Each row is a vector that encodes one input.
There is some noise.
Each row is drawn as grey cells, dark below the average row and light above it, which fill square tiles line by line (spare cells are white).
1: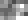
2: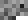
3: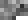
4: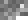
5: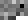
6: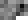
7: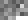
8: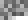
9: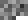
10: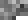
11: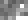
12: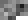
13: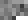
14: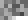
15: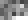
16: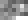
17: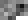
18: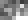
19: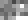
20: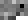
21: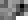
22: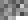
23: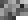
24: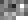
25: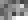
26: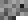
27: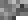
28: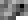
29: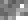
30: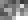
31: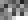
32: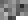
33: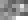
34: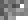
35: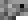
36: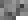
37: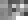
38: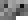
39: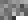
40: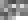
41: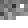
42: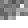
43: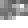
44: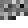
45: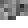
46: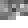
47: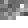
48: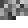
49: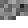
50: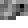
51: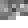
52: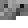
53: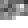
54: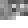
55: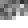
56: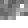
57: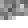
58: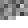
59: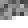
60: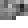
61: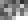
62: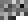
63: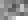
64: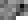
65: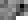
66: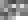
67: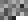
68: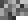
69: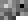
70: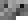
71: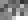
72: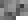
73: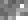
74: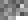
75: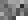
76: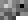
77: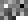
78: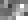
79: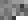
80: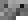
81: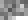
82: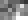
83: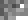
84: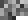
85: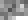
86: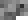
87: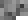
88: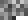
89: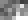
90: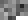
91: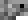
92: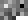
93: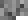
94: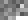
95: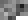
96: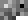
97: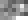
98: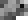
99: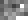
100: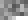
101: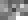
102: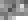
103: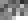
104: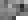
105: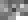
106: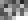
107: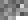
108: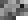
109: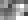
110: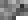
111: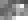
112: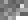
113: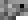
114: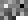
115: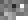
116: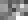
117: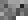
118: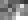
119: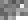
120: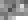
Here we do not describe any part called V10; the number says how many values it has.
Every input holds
either a node of an 11-node tree and a true/false value, or a value of V10.
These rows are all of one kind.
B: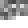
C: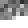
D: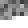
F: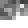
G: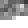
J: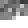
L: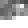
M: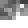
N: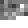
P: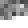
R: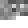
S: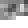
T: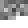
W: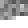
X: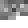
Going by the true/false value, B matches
F, L, M and P.
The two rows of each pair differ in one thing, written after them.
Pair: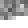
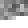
the true/false value
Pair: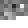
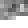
the node of the tree
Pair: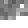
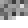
the node of the tree
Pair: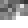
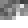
the true/false value
